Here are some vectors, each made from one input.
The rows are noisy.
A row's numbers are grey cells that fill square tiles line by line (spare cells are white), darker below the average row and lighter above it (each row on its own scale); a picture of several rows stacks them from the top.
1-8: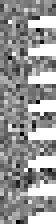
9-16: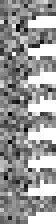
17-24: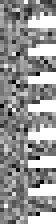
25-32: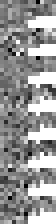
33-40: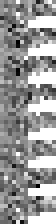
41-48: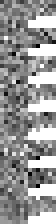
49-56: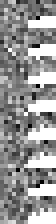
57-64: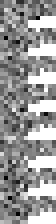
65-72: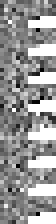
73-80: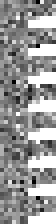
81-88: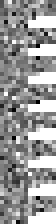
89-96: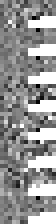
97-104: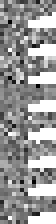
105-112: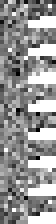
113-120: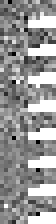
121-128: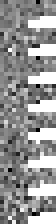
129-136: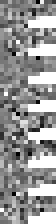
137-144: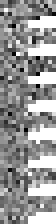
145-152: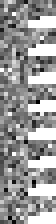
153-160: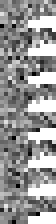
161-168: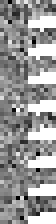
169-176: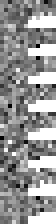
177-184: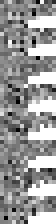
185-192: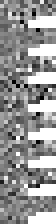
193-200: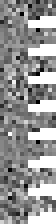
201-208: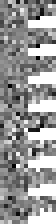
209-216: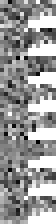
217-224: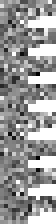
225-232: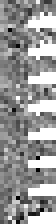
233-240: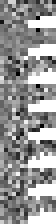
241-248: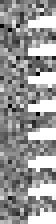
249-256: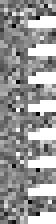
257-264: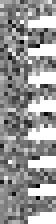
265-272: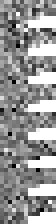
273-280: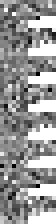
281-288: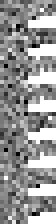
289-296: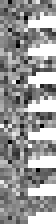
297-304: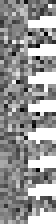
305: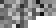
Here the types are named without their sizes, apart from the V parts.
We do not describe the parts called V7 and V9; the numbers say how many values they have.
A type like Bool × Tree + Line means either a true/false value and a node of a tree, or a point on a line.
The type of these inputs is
Line × (Tree + V7) + V9.
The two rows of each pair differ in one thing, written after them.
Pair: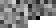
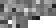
the place on the line
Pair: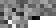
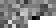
the value of V7
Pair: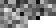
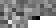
the place on the line
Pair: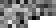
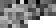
the place on the line
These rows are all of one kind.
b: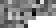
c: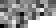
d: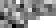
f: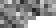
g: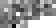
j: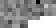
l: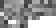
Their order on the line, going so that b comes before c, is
d, g, f, b, j, c, l.
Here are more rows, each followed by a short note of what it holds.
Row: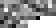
a point on a line and a value of V7
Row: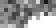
a value of V9
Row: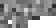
a point on a line and a value of V7
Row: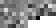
a point on a line and a value of V7
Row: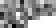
a point on a line and a node of a tree
